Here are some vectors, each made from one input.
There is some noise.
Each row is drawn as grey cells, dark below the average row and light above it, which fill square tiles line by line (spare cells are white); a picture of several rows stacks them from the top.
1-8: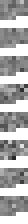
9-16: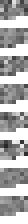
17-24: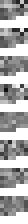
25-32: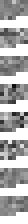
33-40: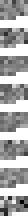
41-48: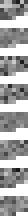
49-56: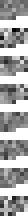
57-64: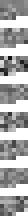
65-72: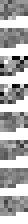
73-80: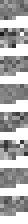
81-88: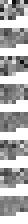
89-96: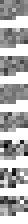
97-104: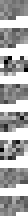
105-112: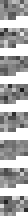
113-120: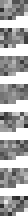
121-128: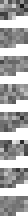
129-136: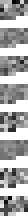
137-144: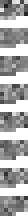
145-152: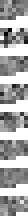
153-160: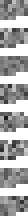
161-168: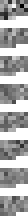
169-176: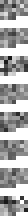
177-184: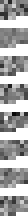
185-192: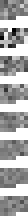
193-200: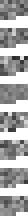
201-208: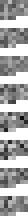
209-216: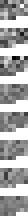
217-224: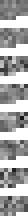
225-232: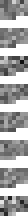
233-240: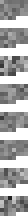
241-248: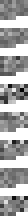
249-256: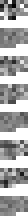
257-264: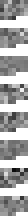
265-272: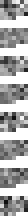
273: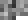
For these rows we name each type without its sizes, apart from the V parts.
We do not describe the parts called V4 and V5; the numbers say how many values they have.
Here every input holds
a point on a circle and a true/false value, together with either a point on a line and a value of V4, or a value of V5.
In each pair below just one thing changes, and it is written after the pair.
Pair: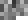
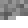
the value of V4
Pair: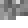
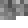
the true/false value
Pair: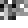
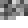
the place on the line
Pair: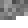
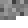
the true/false value
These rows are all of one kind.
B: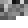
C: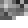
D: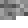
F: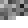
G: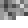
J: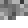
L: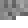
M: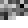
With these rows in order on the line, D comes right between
C and G.
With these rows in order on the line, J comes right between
C and F.
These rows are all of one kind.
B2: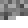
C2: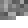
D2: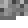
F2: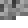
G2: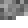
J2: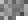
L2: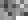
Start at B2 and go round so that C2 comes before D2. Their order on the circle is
B2, L2, C2, G2, D2, J2, F2.
